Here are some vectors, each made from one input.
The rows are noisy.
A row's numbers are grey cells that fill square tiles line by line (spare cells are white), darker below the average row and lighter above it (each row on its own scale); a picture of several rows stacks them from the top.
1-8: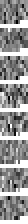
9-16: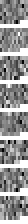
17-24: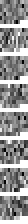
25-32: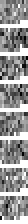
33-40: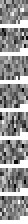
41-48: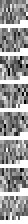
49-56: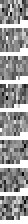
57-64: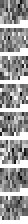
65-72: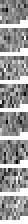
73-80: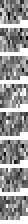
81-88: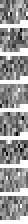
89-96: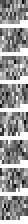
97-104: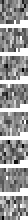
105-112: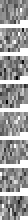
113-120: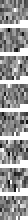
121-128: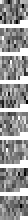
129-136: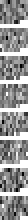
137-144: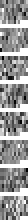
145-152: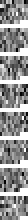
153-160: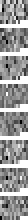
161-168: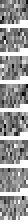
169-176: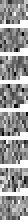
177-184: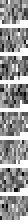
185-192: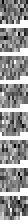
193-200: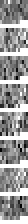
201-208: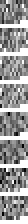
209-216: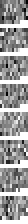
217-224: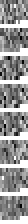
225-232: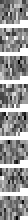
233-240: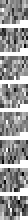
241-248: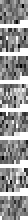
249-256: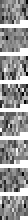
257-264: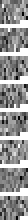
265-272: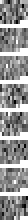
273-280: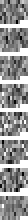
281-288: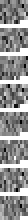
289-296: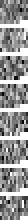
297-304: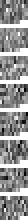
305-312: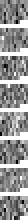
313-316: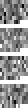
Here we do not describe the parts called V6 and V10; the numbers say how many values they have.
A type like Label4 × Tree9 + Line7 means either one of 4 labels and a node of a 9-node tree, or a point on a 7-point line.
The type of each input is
(Bool × Bool × Bool × Bool × V6 + Unit) × Label9 × Line13 + V10.
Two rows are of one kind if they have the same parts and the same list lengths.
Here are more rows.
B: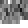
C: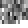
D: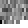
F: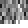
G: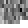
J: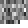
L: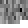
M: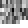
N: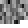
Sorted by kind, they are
B, C, G, L, M
D, F, J
N

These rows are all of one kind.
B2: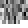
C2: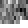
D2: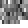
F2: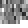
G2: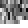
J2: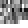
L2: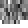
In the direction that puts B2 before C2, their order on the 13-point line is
F2, D2, L2, B2, G2, J2, C2.
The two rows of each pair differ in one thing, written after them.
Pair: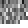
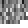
the place on the 13-point line
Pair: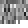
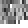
the place on the 13-point line
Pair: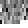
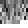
the value of V6
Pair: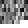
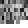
the label
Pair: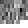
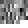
the value of V6
